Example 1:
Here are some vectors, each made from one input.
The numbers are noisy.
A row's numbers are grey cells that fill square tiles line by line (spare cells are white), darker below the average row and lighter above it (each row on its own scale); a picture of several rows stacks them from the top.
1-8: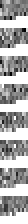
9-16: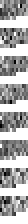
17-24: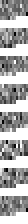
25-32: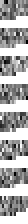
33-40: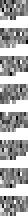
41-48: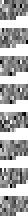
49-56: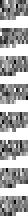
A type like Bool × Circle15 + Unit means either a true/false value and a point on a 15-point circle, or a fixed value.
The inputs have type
Bool × Bool × Bool × Bool + Unit.
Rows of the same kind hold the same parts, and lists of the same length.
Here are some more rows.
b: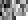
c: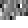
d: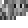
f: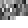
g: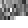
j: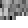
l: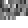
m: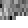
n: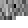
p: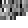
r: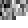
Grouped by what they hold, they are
b, r
c, d, f, g, j, l, m, n, p

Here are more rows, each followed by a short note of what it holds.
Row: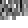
four true/false values
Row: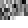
four true/false values
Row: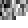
a fixed value
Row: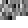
four true/false values
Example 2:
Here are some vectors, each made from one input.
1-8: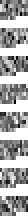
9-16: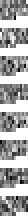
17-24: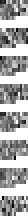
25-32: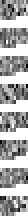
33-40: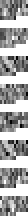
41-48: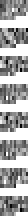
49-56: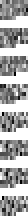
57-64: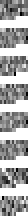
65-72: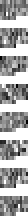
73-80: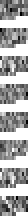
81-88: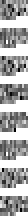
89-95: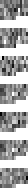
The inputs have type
Line16.
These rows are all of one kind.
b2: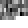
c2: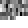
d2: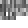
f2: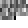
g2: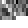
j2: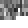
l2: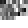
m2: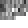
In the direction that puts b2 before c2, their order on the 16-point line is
l2, m2, d2, f2, j2, b2, c2, g2.
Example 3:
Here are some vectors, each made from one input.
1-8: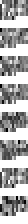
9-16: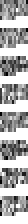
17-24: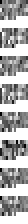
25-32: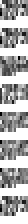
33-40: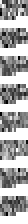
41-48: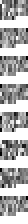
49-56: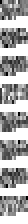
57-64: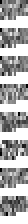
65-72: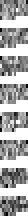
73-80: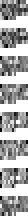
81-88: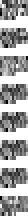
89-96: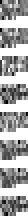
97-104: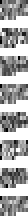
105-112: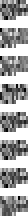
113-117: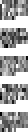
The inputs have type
Circle11.
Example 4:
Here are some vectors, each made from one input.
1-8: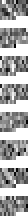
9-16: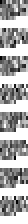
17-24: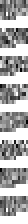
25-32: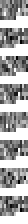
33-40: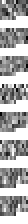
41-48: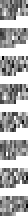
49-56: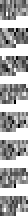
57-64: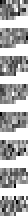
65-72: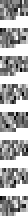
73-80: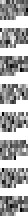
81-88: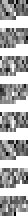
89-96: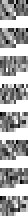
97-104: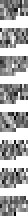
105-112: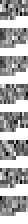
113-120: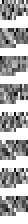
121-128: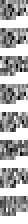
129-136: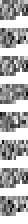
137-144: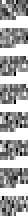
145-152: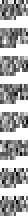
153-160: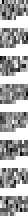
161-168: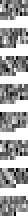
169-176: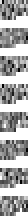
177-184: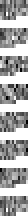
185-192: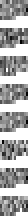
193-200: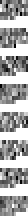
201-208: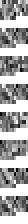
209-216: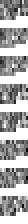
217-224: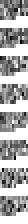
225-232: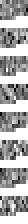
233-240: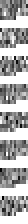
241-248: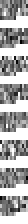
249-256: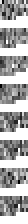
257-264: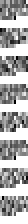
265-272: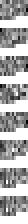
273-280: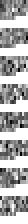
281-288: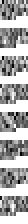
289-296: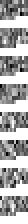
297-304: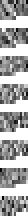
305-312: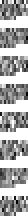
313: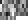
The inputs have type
Line19.
